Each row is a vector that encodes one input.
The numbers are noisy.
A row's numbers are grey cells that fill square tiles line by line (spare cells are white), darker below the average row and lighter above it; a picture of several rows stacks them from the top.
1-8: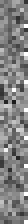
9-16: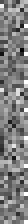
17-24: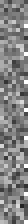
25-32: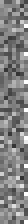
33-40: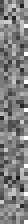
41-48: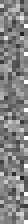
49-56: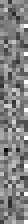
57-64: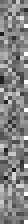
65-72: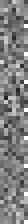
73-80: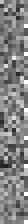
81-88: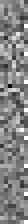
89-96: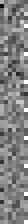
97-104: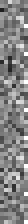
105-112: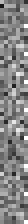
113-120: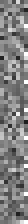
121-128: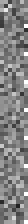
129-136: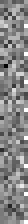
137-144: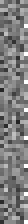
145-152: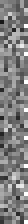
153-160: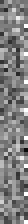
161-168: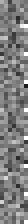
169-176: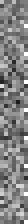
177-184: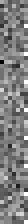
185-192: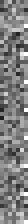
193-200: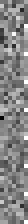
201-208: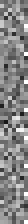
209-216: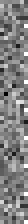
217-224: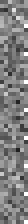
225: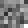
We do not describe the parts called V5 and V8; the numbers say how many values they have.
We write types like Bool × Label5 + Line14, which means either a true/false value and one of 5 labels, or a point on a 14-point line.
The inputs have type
Bool × V8 + Tree11 × V5 + Unit.
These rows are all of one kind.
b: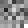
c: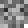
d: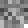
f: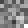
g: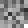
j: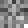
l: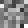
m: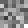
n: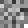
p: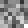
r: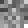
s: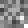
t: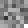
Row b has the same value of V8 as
g, j and n.
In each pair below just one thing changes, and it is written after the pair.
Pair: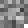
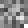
the value of V8
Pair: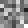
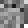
the true/false value
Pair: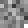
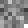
the true/false value
